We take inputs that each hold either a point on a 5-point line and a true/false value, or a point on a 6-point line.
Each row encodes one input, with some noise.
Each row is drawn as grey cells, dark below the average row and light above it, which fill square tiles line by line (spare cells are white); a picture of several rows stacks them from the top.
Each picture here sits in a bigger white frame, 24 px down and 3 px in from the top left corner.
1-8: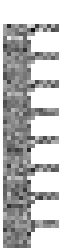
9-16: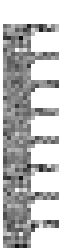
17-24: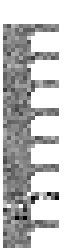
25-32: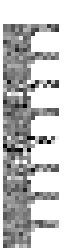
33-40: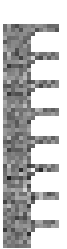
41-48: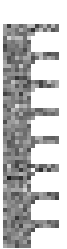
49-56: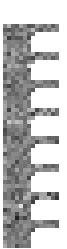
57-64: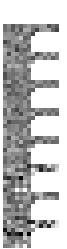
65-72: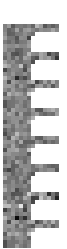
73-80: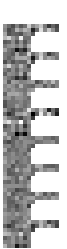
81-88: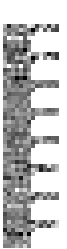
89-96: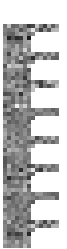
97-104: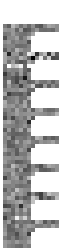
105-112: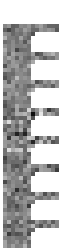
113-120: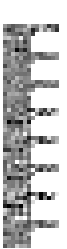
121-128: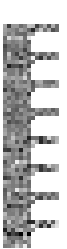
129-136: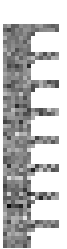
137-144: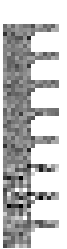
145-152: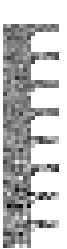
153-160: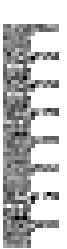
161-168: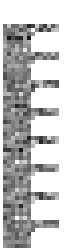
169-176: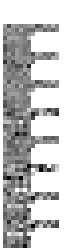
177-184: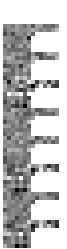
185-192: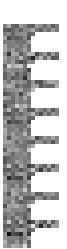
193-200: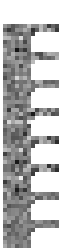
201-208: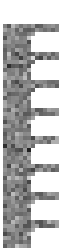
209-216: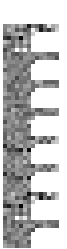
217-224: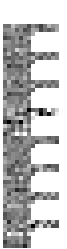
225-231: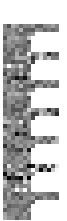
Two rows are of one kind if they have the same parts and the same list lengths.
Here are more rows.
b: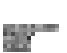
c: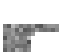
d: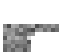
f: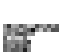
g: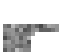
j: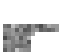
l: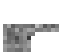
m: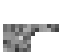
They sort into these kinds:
b, l, m
c, d, f, g, j

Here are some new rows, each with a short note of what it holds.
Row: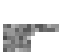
a point on a 5-point line and a true/false value
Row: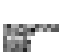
a point on a 5-point line and a true/false value
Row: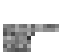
a point on a 6-point line
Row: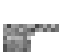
a point on a 5-point line and a true/false value
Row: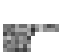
a point on a 6-point line
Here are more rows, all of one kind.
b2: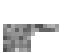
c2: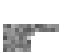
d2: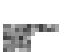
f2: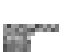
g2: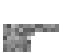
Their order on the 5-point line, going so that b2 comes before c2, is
g2, b2, f2, d2, c2.
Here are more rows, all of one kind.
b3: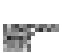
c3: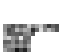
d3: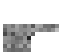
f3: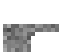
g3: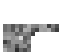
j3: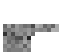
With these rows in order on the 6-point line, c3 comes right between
f3 and j3.
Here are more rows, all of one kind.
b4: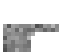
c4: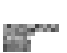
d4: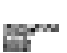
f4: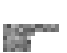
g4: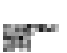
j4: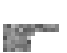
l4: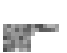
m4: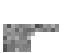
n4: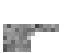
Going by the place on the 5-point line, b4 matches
f4 and j4.
